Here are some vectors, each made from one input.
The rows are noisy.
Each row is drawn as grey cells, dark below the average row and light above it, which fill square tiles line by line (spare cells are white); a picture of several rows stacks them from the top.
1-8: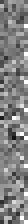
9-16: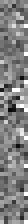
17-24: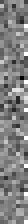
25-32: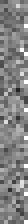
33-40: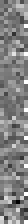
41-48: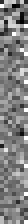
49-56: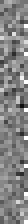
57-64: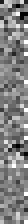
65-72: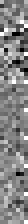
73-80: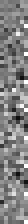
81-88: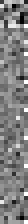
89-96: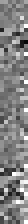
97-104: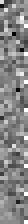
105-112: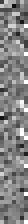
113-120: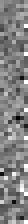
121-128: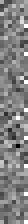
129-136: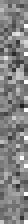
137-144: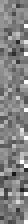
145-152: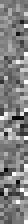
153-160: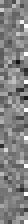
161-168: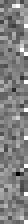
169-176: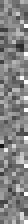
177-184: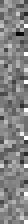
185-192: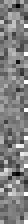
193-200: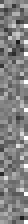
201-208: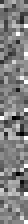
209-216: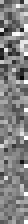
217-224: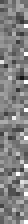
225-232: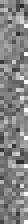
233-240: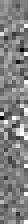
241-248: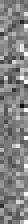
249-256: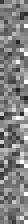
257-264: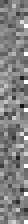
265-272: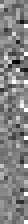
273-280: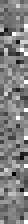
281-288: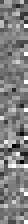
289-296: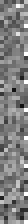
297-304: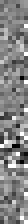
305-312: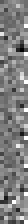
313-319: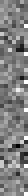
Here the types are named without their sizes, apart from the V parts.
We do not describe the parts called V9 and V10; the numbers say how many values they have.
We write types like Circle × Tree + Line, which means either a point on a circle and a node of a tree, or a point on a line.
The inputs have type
(Line + V9) × (Line + V10).
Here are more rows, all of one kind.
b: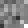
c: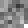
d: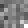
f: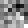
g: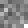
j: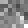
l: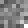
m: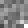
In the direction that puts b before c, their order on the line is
j, f, g, d, b, m, c, l.
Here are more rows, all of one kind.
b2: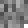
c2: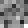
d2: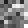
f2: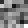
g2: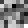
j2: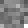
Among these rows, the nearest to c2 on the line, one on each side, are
b2 and d2.
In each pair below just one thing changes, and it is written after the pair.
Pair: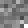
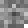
the value of V9
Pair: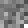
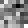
the value of V9
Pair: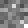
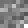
the value of V10
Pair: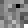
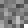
the value of V9
